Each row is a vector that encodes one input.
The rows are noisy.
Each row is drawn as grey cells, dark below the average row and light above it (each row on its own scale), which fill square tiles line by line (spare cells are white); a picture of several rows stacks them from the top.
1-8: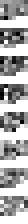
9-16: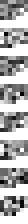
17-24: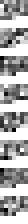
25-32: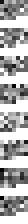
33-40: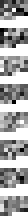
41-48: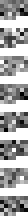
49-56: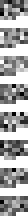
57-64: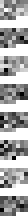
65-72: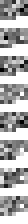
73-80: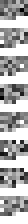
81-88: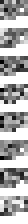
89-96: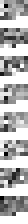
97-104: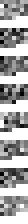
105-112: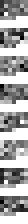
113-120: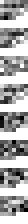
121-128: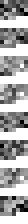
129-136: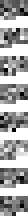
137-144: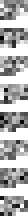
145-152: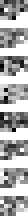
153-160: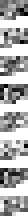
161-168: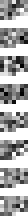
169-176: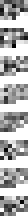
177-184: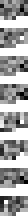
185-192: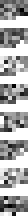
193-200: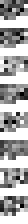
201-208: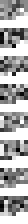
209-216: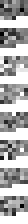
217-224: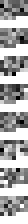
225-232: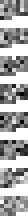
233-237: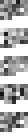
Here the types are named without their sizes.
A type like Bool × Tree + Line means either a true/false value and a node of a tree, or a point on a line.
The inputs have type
Bool × (Circle + Label).
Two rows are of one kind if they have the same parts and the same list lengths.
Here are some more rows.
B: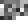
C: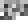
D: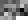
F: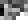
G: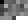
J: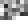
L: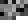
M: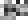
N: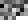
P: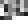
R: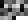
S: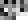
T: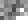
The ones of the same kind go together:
B, C, D, F, J, L, N, P, S, T
G, M, R

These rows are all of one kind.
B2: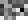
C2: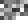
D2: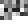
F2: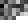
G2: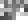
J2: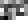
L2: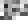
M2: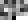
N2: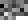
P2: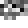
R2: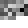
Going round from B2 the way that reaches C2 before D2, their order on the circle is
B2, P2, M2, G2, R2, L2, C2, D2, J2, N2, F2.
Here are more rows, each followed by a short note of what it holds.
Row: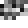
a point on a circle and a true/false value
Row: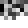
a point on a circle and a true/false value
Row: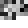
a point on a circle and a true/false value
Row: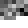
a point on a circle and a true/false value
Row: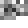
a label and a true/false value
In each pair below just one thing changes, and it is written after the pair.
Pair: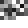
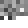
the label
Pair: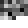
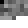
the label
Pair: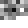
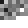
the label
